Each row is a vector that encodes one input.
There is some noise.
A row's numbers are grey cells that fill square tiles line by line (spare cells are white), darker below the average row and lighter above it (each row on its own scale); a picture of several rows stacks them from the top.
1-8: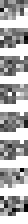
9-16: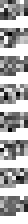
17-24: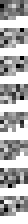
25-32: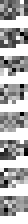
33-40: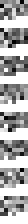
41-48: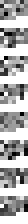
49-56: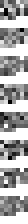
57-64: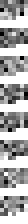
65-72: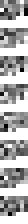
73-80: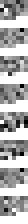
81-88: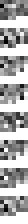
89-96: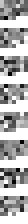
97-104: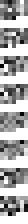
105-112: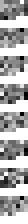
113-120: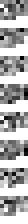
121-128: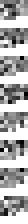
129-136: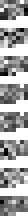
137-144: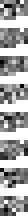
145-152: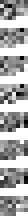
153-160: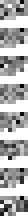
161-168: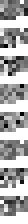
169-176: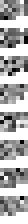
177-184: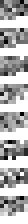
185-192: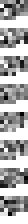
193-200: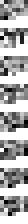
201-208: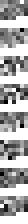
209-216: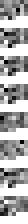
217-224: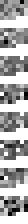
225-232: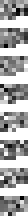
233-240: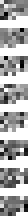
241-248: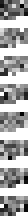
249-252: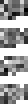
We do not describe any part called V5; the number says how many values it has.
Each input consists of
a list of up to two items, each one of 8 labels and a value of V5.
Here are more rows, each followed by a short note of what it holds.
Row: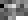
the empty list
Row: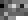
the empty list
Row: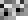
a list of one item
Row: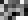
a list of one item
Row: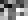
a list of two items
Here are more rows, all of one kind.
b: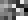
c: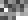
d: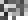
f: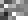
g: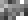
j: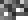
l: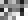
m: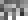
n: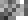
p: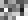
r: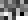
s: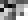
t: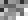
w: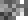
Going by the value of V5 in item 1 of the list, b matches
d, j, m and r.
